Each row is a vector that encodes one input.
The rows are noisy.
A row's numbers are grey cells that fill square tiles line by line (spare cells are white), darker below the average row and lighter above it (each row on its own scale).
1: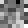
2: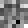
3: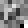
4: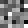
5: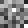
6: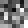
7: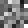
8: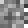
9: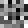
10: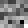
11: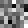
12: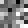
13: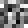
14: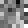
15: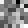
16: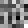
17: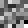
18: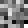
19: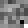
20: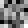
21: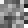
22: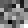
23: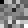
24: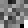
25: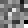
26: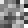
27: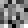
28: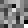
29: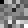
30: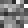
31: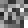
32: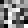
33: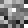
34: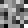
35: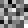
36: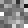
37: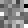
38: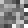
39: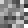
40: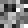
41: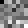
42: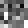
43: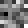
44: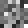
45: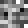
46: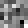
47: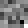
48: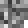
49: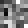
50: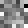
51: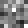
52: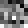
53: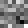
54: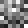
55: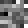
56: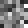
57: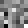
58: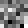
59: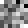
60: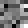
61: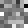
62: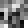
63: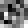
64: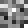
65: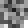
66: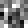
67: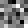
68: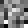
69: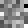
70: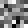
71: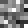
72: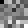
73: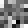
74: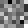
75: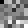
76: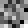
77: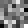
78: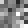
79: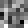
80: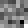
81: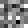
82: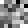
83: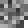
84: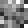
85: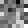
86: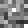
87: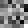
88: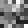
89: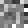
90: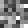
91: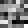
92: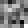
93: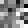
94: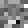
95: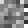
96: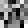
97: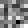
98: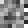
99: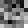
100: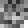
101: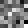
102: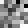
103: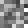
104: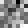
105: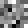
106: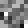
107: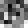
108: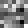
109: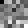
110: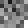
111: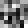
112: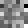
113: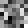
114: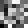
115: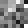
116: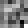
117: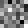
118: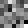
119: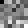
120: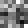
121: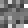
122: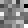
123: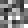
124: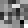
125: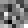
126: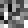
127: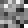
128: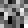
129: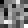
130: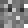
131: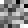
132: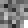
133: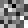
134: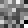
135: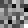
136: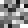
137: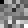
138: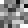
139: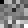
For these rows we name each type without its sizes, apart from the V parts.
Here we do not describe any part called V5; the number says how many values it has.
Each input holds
a list of items, each a true/false value and a value of V5.
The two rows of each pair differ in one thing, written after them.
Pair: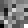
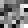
the value of V5 in item 1 of the list
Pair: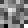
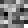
the value of V5 in item 1 of the list
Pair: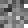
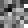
the true/false value in item 1 of the list
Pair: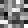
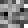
the true/false value in item 1 of the list
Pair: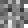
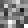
the value of V5 in item 1 of the list
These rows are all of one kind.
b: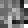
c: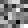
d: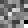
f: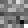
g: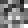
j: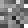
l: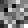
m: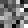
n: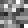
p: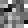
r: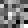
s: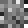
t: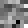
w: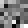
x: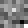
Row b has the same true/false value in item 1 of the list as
g, j, n and p.
